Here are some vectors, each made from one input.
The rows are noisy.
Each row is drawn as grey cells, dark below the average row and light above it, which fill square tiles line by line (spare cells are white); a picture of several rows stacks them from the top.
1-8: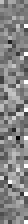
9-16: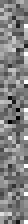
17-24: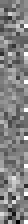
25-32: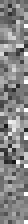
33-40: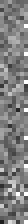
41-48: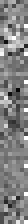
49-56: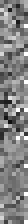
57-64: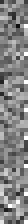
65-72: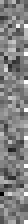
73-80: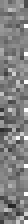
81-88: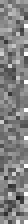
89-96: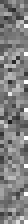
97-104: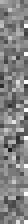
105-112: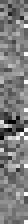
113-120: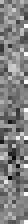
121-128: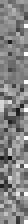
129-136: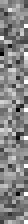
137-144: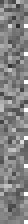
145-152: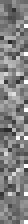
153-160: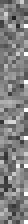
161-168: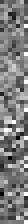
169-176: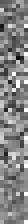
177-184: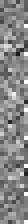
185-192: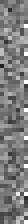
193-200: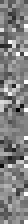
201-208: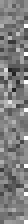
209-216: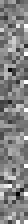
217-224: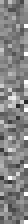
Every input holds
either a point on a 7-point line, a node of a 9-node tree and a true/false value, or a node of each of two 8-node trees.
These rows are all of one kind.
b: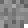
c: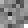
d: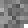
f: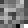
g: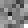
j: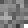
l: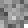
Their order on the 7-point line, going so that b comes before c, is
b, g, c, d, j, l, f.
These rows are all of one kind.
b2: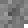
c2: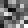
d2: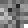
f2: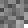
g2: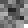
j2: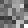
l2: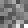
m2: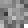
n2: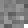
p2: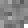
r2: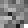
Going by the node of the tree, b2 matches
d2, j2 and l2.
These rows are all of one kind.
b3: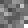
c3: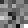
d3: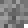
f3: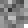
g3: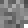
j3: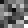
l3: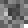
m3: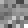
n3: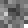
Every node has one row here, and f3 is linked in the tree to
j3.
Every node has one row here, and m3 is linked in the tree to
c3 and j3.
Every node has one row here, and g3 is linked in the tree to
d3.
